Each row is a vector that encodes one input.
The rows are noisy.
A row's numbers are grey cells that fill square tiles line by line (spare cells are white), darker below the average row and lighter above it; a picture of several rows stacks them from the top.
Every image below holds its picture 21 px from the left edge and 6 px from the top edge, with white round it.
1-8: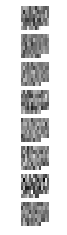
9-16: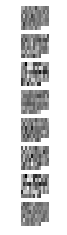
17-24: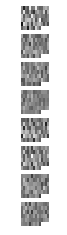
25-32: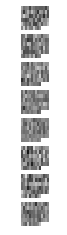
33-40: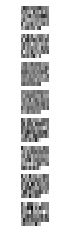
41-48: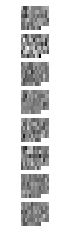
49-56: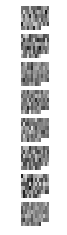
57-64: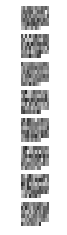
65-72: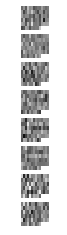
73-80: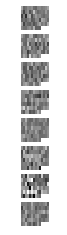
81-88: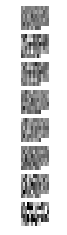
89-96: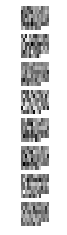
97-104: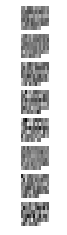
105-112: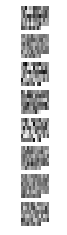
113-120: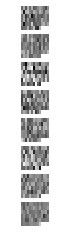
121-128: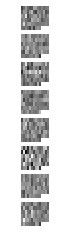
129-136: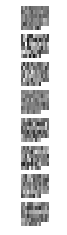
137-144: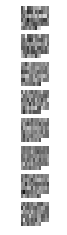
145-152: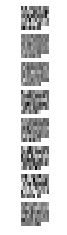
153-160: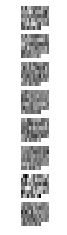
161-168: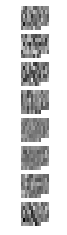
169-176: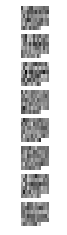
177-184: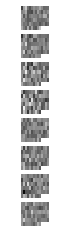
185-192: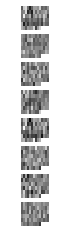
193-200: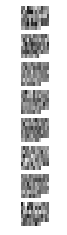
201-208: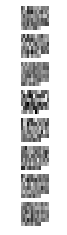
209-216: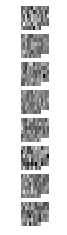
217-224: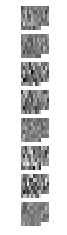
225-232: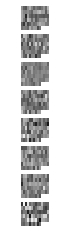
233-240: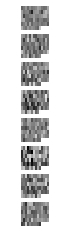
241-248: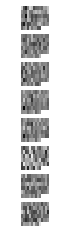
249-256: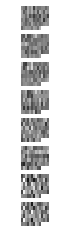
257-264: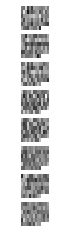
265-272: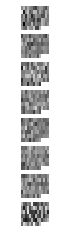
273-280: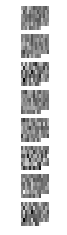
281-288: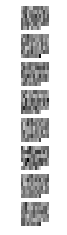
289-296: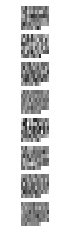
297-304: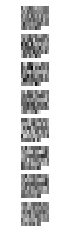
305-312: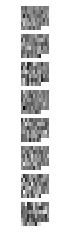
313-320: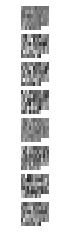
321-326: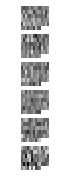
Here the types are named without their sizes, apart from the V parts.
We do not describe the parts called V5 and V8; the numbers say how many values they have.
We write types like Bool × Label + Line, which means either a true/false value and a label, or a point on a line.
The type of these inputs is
(Bool × Circle + V8) × (Line + V5).
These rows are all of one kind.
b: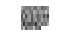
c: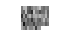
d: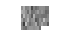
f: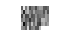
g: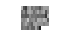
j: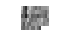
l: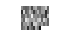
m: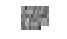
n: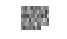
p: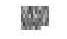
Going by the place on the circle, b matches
d, f and j.
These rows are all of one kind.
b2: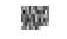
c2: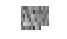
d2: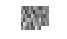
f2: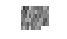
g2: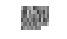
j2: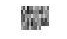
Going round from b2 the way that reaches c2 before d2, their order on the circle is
b2, j2, c2, d2, f2, g2.
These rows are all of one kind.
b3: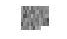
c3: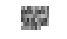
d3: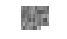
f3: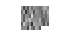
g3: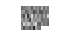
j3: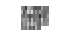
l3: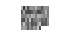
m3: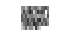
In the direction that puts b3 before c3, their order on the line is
b3, l3, g3, m3, f3, c3, d3, j3.
